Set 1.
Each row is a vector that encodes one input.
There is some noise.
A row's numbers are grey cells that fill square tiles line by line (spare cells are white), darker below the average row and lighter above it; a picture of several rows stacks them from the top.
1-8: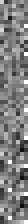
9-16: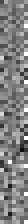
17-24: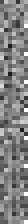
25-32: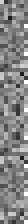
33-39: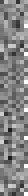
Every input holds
a point on an 8-point line.
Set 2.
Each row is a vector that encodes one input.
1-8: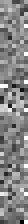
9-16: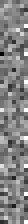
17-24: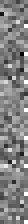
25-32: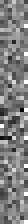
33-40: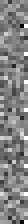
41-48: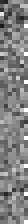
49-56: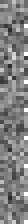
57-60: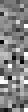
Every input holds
one of 12 labels.
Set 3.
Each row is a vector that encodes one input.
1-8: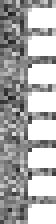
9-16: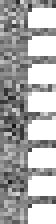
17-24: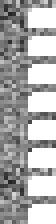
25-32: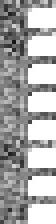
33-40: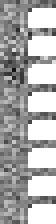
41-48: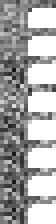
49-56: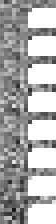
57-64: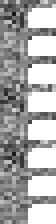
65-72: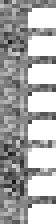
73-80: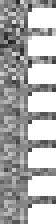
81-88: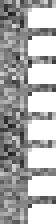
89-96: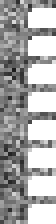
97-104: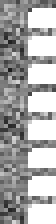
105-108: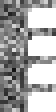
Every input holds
a point on a 7-point line.
